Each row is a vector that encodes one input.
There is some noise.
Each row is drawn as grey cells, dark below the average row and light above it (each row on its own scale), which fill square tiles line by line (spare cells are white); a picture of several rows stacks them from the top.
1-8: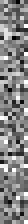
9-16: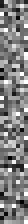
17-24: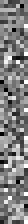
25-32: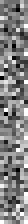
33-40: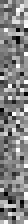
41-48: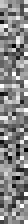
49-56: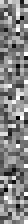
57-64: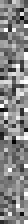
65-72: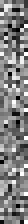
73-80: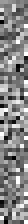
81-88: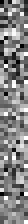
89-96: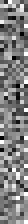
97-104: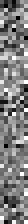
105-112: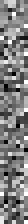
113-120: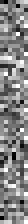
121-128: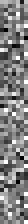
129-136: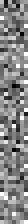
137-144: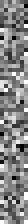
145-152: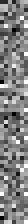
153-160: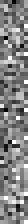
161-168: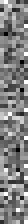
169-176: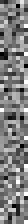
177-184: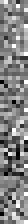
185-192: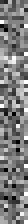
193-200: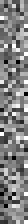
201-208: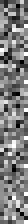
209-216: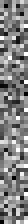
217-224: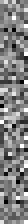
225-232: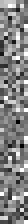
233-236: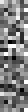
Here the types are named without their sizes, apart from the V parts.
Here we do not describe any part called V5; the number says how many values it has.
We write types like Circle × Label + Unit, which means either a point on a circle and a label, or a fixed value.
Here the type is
Bool × Bool × Bool × (Tree + V5).
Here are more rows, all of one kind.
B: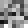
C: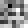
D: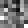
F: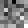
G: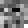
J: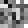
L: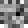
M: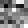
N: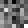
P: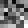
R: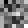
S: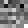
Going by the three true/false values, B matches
C and M.
